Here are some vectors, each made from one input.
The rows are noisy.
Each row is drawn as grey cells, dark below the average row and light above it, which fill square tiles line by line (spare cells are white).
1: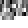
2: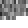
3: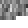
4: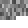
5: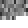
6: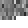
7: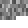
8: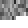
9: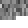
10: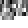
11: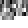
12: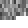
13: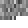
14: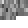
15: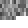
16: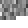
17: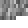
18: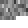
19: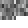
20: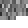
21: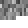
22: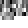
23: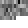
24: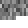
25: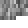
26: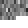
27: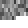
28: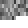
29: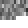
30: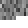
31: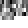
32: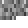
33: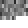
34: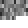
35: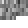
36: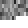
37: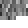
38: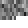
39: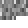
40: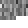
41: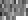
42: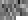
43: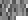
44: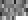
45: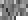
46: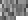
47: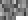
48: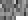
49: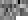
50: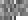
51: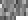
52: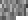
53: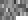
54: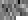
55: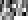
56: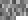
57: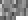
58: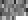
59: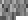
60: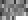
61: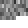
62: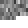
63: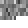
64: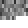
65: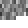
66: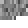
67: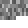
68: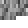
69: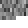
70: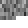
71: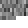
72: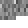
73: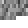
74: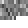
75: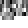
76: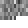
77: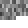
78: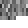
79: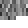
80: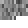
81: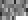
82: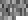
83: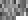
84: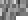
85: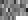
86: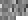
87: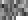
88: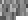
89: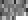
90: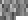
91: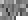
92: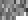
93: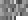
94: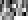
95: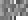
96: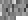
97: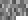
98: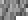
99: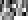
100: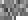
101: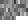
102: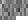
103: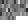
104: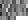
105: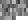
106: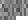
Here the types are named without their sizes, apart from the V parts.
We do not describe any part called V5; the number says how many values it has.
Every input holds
a list of items, each a true/false value and a value of V5.
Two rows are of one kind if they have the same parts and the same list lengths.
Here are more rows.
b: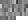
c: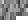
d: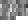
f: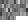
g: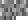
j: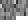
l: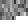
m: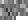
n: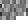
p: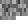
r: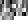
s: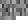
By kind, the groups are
b, c, d, g, j, m, p, s
f, l, n
r

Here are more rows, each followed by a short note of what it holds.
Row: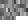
a list of one item
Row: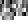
the empty list
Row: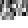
the empty list
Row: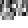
the empty list
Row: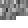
a list of two items
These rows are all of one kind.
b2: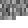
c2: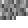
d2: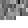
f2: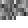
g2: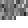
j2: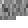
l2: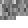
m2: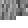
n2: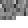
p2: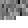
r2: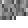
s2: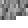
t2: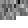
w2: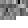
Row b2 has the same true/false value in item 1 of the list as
j2, l2 and n2.
